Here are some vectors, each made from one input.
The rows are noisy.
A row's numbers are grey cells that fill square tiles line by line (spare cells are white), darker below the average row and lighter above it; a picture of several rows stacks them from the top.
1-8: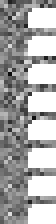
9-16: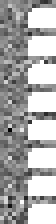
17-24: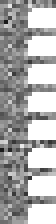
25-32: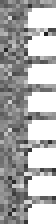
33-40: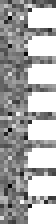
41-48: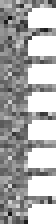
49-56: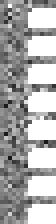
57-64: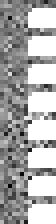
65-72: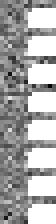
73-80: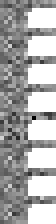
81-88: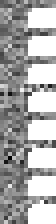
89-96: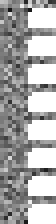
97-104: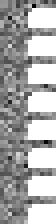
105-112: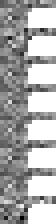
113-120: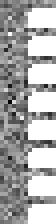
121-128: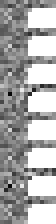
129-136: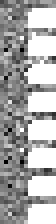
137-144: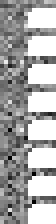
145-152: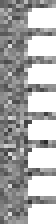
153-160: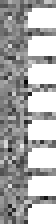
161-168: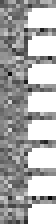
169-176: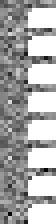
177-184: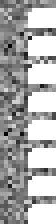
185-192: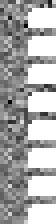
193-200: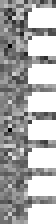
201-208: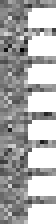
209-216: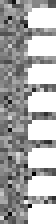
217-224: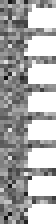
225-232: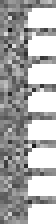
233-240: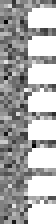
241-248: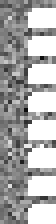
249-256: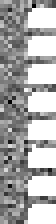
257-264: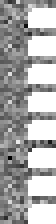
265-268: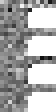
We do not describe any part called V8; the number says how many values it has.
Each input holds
either a node of each of two 10-node trees and a value of V8, or a list of up to two points on a 4-point line.
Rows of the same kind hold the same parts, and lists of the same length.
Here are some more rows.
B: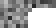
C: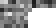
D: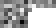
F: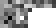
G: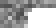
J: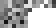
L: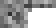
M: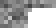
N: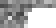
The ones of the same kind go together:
B, C, D, F, J
G, N
L
M

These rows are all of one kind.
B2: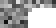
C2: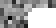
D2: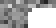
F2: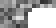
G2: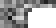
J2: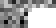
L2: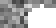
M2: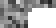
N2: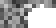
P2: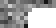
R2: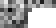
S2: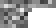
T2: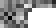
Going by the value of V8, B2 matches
F2, G2, R2 and T2.
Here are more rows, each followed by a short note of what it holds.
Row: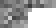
a list of two items
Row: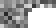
a node of each of two 10-node trees and a value of V8
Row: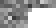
a list of two items
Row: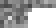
a list of one item
